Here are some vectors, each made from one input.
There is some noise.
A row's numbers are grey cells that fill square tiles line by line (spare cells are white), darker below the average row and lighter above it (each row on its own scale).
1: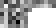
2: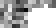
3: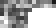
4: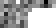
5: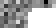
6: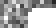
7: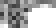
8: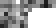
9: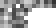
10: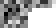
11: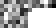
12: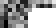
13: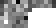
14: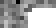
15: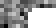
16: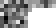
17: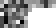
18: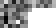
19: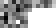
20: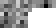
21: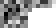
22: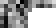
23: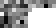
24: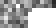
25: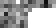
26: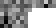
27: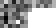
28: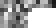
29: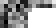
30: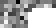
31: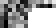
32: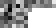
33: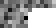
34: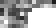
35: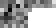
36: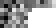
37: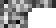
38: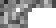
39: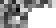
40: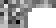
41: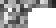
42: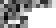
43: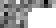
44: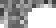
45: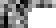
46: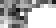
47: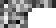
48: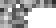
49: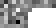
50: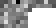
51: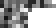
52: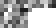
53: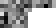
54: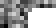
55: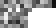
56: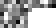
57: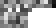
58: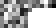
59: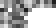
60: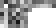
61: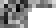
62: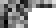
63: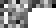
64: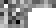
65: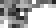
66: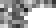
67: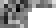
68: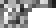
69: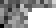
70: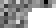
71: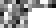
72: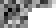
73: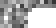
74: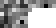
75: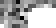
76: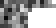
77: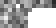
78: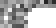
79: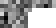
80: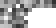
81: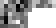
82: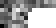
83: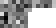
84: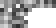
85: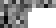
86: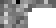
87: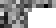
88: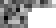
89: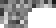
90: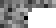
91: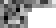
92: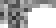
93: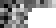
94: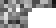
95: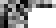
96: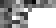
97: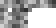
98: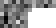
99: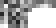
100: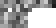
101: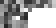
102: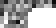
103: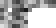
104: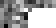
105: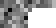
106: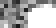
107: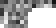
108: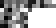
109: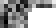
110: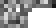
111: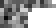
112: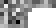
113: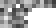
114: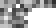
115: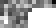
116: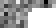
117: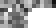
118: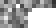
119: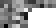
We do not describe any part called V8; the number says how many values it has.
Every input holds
a true/false value, together with either a point on a 7-point line, or a value of V8.
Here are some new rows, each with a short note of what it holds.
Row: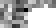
a point on a 7-point line and a true/false value
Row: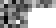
a point on a 7-point line and a true/false value
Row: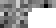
a point on a 7-point line and a true/false value
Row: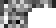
a true/false value and a value of V8
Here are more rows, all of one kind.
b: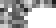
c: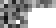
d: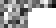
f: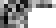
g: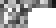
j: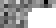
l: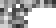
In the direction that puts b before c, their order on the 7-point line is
j, l, b, c, g, d, f.
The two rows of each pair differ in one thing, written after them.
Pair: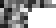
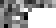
the value of V8
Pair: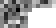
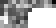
the true/false value
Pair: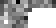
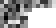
the true/false value
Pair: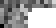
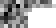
the value of V8
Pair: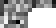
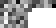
the value of V8
